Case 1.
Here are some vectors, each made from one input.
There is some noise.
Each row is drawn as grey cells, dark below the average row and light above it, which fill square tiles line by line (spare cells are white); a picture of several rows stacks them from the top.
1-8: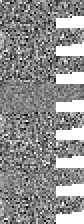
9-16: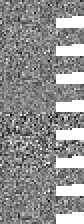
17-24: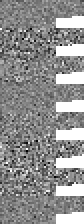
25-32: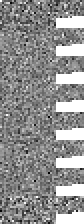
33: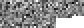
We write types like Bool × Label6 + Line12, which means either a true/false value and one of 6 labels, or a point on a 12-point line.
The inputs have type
Tree7.
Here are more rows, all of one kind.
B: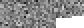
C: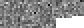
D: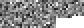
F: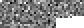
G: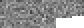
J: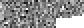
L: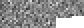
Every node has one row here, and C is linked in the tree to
F and G.
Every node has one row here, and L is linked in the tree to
D and G.
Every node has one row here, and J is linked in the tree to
B.
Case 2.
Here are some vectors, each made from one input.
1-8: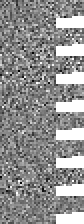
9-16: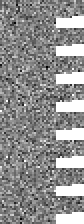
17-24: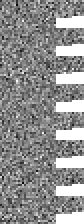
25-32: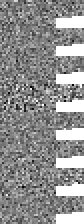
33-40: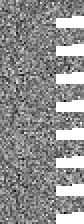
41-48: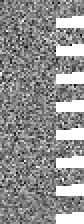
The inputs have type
Line9.
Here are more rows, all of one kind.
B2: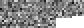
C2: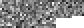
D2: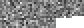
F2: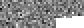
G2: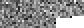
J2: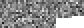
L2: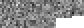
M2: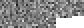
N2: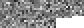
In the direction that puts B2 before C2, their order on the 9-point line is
G2, M2, J2, L2, B2, C2, F2, D2, N2.
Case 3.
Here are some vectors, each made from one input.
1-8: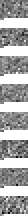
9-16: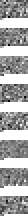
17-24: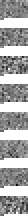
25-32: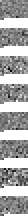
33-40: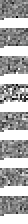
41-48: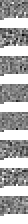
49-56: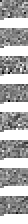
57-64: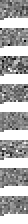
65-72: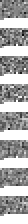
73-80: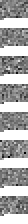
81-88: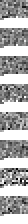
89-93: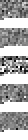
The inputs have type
Line7 × Line7 + Unit.
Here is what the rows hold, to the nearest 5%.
About 5% of them hold a fixed value. The rest hold a point on each of two 7-point lines.
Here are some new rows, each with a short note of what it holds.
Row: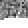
a point on each of two 7-point lines
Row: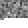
a point on each of two 7-point lines
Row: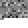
a point on each of two 7-point lines
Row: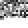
a fixed value
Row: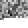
a point on each of two 7-point lines
